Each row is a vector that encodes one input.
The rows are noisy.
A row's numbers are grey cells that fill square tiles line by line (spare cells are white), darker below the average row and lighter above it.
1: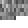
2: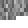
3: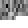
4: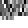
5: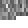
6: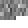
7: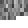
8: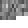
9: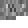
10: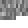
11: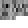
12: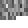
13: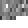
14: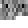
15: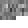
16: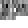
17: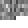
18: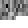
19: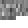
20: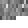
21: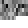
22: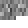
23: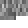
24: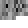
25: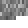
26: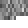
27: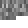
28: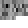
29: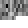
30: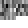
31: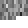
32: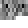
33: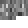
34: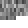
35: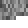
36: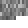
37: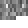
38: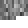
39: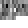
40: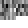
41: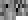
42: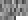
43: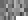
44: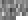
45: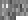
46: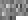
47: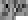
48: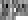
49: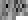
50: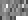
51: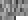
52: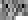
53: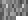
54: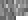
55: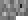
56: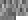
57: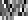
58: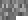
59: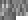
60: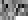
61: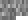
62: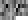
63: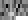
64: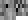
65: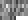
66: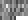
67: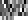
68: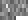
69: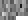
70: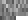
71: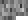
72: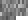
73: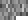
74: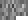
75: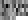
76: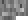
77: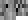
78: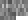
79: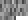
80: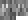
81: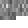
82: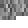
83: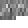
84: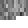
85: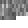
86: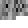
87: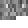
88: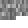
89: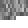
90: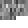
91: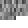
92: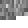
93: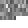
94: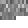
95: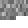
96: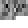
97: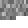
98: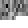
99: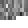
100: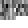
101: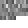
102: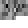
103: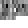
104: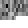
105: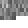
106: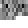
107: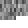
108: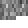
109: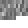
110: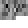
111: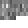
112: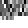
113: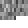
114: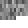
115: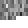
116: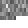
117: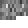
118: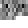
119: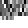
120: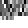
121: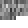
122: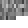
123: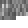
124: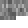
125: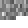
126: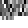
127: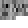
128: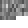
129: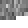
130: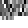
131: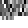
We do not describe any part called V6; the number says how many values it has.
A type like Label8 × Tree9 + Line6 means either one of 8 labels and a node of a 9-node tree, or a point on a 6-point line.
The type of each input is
List2(Bool × V6).
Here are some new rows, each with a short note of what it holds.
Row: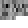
a list of one item
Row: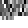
the empty list
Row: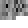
a list of one item
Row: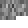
a list of two items
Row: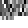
the empty list
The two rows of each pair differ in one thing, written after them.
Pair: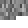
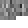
the true/false value in item 2 of the list
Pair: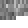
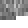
the value of V6 in item 2 of the list
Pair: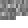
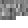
the value of V6 in item 2 of the list
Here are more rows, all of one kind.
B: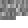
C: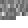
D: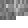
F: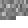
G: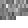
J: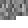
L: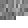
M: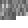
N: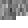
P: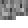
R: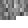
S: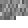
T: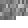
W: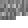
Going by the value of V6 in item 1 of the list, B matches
C, F, P and W.
